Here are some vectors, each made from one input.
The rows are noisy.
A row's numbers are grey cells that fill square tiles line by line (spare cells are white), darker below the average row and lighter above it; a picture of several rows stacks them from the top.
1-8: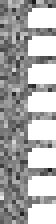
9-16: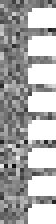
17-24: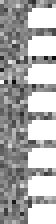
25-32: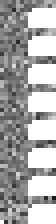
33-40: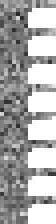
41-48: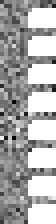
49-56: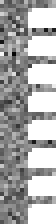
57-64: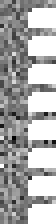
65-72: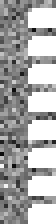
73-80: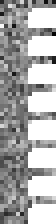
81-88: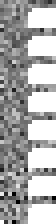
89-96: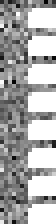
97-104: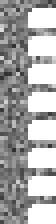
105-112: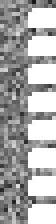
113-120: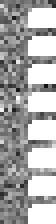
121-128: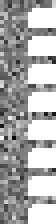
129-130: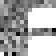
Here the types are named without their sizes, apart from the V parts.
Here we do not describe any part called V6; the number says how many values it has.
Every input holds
a value of V6, together with a list of points on a line.
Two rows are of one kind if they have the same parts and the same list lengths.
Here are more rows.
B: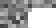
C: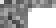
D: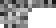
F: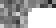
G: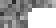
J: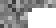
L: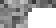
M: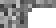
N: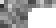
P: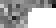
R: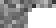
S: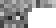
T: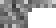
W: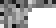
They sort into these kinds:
B, C, N, S, T
D, W
F, L, P
G, J, M, R

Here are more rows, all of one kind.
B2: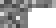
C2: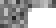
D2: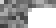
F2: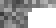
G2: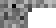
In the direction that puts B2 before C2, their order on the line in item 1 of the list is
B2, D2, F2, C2, G2.
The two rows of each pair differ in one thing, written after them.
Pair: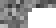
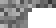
the value of V6
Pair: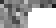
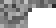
the value of V6
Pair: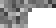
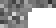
the value of V6
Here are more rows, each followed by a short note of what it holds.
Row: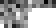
a value of V6, together with the empty list
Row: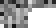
a value of V6, together with the empty list
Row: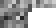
a value of V6, together with a list of two items
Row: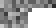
a value of V6, together with a list of one item
